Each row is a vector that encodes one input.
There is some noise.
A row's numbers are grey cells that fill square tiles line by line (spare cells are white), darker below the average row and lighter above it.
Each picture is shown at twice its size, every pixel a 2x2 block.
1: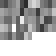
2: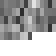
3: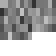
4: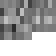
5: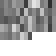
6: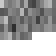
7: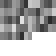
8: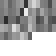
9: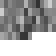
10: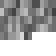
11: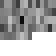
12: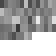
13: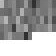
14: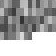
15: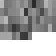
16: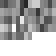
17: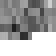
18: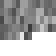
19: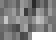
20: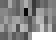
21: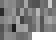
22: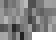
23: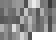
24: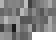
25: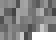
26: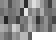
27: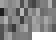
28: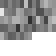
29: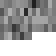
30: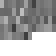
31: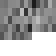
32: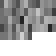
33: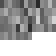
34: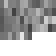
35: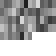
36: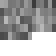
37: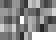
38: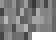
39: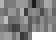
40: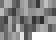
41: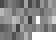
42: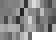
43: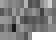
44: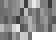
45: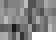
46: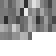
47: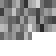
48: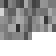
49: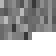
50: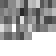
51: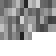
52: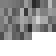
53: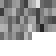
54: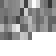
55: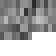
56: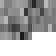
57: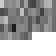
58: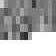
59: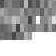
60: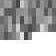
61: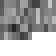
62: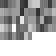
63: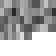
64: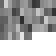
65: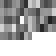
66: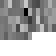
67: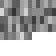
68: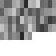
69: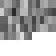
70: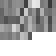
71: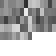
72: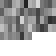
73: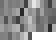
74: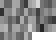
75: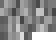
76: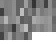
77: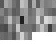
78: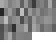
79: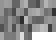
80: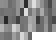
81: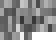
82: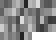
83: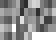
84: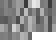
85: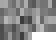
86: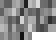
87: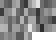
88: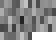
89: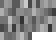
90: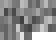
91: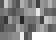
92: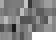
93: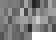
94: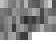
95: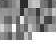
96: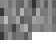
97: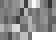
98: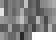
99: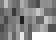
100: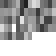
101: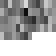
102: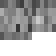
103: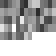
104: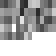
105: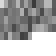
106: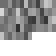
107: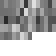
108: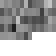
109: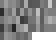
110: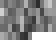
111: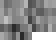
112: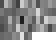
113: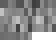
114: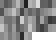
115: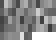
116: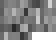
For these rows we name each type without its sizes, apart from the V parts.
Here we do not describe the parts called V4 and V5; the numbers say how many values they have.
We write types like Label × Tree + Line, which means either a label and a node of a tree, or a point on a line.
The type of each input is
(Bool × V4 + Unit) × (Line + V5).
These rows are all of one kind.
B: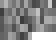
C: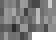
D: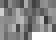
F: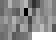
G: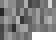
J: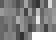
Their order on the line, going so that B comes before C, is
B, G, C, J, D, F.
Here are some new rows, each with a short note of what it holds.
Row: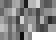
a point on a line
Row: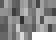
a true/false value, a value of V4 and a value of V5
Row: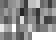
a point on a line
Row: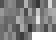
a point on a line, a true/false value and a value of V4
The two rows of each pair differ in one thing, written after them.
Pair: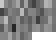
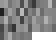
the true/false value
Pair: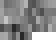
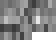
the true/false value
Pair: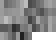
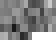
the value of V4
